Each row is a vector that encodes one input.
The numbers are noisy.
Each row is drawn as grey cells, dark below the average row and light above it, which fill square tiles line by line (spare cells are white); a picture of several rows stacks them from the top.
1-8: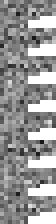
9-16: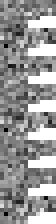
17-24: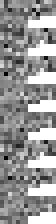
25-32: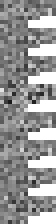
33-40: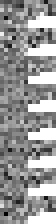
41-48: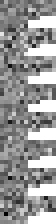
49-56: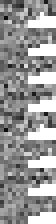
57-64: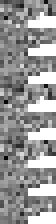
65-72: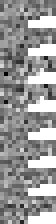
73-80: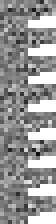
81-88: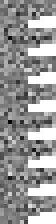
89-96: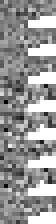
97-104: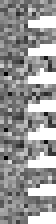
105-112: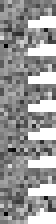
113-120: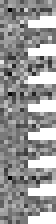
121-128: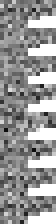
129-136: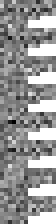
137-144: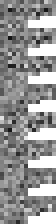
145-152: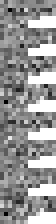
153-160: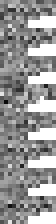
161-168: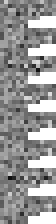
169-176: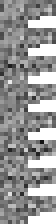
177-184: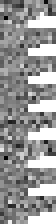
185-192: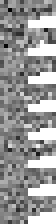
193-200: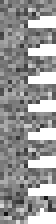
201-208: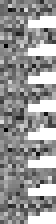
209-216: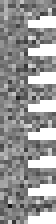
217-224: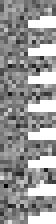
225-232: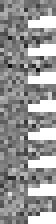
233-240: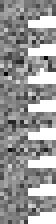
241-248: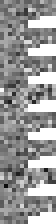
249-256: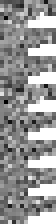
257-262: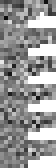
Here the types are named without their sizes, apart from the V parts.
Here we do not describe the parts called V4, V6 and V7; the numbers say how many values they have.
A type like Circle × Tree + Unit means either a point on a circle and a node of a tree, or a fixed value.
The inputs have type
Bool × V4 + List(Line) + V6 × V7.
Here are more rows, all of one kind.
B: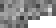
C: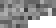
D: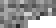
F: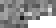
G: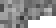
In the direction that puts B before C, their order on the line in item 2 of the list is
G, B, F, D, C.
